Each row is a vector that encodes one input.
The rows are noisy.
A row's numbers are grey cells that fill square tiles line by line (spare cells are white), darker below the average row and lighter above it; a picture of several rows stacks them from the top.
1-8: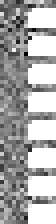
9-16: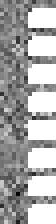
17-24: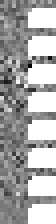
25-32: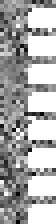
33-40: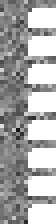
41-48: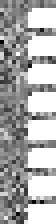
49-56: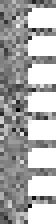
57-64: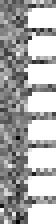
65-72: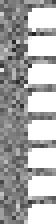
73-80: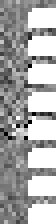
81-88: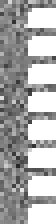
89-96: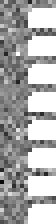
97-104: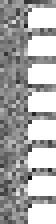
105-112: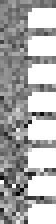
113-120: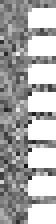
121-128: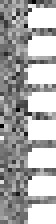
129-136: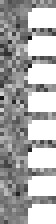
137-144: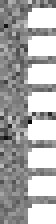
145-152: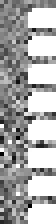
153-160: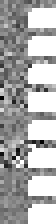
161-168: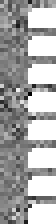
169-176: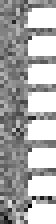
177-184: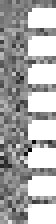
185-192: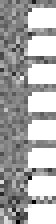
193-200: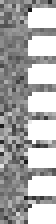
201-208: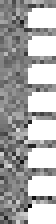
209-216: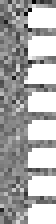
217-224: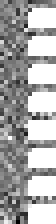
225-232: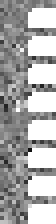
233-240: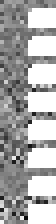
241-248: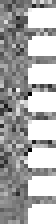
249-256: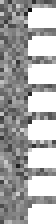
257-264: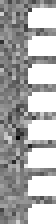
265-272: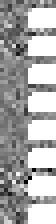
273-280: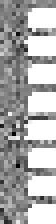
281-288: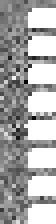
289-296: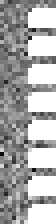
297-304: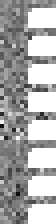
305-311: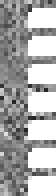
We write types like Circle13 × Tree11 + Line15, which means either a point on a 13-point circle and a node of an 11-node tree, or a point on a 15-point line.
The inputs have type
Circle15 × (Circle15 + Line20).
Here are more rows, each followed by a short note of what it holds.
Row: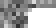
a point on each of two 15-point circles
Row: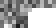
a point on a 15-point circle and a point on a 20-point line
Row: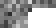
a point on a 15-point circle and a point on a 20-point line
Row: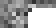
a point on a 15-point circle and a point on a 20-point line
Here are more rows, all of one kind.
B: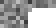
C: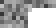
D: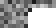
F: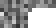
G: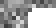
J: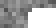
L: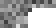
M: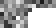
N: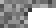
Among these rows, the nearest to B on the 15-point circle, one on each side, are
F and M.
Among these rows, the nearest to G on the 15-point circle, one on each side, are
F and J.
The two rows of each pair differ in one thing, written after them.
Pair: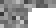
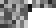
the place on the 15-point circle
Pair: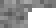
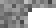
the place on the 20-point line
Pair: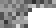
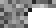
the place on the 15-point circle
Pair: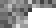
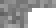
the place on the 20-point line
